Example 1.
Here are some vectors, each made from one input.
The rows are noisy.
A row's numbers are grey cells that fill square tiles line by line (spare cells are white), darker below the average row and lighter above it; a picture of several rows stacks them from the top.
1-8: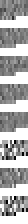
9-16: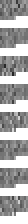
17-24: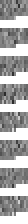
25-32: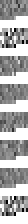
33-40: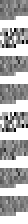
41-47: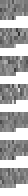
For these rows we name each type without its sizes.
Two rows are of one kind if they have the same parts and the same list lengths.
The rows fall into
2 kinds.
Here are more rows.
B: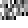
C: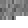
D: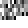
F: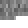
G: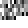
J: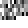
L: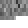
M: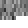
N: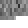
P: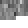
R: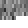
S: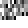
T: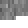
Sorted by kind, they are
B, D, G, J, S
C, F, L, M, N, P, R, T

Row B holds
a fixed value.
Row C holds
a node of a tree.
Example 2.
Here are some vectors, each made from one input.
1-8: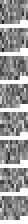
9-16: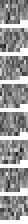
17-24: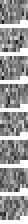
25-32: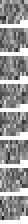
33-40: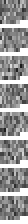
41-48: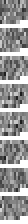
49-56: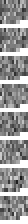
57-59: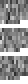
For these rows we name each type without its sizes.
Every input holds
a label.
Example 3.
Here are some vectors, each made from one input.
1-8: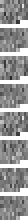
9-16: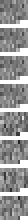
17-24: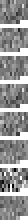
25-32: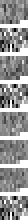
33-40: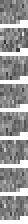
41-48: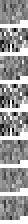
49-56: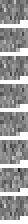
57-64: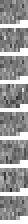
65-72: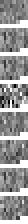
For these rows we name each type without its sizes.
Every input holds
either a fixed value, or three true/false values.
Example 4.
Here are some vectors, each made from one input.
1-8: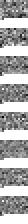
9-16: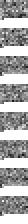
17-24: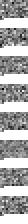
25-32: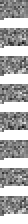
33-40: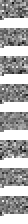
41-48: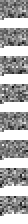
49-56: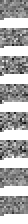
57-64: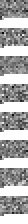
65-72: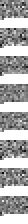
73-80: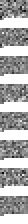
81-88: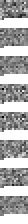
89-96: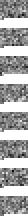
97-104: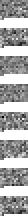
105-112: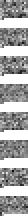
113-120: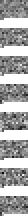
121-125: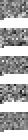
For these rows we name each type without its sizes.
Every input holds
a point on each of two lines.
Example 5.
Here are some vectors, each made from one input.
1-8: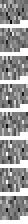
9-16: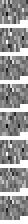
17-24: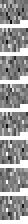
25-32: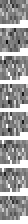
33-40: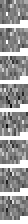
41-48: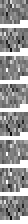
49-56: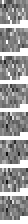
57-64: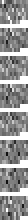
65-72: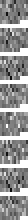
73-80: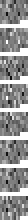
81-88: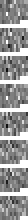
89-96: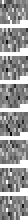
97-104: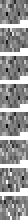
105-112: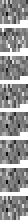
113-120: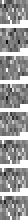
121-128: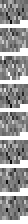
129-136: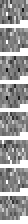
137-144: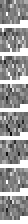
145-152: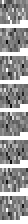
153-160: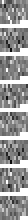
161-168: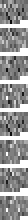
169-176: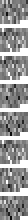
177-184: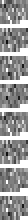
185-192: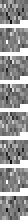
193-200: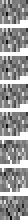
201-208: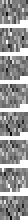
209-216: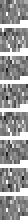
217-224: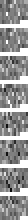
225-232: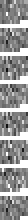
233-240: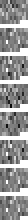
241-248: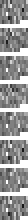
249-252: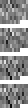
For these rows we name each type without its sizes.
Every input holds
three true/false values.
